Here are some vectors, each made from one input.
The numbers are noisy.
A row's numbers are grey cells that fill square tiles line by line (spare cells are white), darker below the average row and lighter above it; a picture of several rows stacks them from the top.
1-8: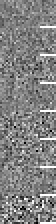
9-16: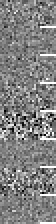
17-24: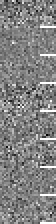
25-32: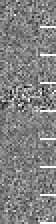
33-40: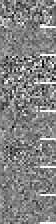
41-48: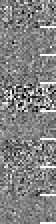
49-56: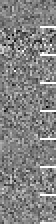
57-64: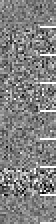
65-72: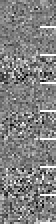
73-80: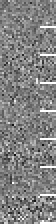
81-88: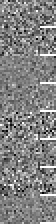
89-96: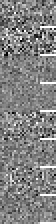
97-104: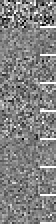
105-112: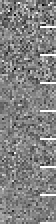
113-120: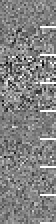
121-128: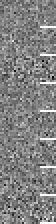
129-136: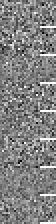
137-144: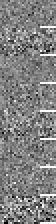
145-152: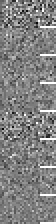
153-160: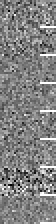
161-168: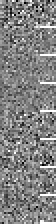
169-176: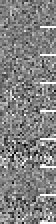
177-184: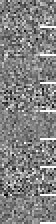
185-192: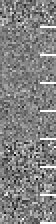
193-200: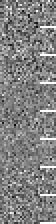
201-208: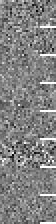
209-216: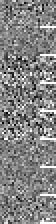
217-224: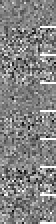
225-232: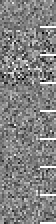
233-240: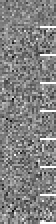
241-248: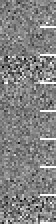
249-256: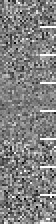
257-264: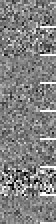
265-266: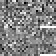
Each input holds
a node of an 11-node tree, together with either a point on a 14-point line, or a node of a 10-node tree.
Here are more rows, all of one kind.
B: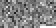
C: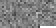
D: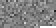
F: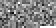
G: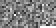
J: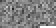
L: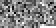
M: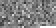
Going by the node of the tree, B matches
D and J.
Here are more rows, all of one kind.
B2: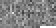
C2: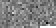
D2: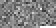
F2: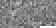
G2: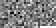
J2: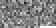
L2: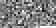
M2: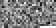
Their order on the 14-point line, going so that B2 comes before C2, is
G2, L2, D2, F2, J2, B2, C2, M2.
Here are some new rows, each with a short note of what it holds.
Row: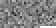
a point on a 14-point line and a node of an 11-node tree
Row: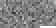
a point on a 14-point line and a node of an 11-node tree
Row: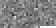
a point on a 14-point line and a node of an 11-node tree
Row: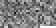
a point on a 14-point line and a node of an 11-node tree
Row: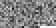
a point on a 14-point line and a node of an 11-node tree
